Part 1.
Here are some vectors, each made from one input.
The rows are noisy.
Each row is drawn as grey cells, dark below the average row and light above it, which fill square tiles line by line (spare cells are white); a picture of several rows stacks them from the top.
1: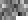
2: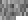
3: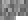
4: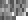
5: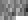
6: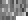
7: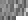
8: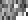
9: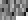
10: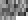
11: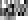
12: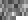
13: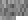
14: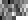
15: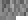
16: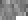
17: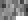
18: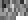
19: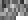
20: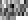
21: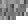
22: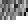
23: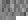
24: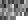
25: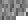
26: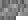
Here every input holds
a point on a 5-point line.
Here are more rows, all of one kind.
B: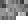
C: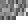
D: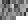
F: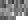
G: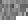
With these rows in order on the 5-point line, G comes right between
B and D.
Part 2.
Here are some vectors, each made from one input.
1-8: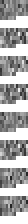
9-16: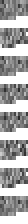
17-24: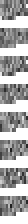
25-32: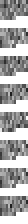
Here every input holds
a point on a 6-point line.
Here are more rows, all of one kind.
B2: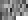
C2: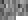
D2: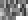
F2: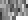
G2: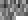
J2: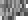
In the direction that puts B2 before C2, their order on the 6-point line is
F2, B2, C2, G2, J2, D2.
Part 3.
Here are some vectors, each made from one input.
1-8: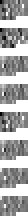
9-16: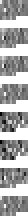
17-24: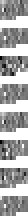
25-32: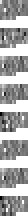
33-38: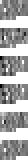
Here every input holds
a point on a 5-point line.
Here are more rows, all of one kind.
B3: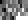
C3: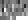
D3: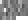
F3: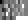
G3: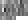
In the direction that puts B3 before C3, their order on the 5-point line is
B3, F3, C3, D3, G3.
